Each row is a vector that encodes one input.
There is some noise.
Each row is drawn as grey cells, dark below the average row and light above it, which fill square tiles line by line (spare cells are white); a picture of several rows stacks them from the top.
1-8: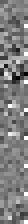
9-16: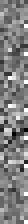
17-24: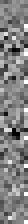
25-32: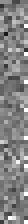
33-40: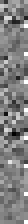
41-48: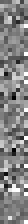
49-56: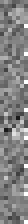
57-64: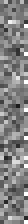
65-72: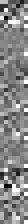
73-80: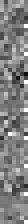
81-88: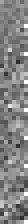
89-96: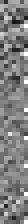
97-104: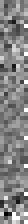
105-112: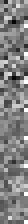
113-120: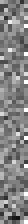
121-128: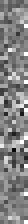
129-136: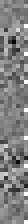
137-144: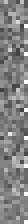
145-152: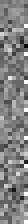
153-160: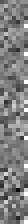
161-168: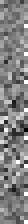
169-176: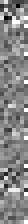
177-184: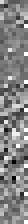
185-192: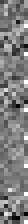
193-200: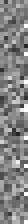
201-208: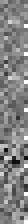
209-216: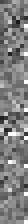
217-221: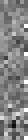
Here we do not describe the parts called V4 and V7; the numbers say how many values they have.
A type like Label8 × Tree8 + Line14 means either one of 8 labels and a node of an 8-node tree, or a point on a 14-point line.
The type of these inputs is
List2(Bool × V7 + Line6 × V4).
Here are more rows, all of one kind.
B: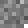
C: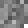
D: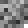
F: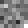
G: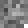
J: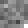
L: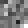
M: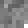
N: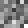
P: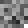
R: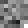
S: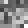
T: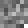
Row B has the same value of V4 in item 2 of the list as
J, N, P and T.
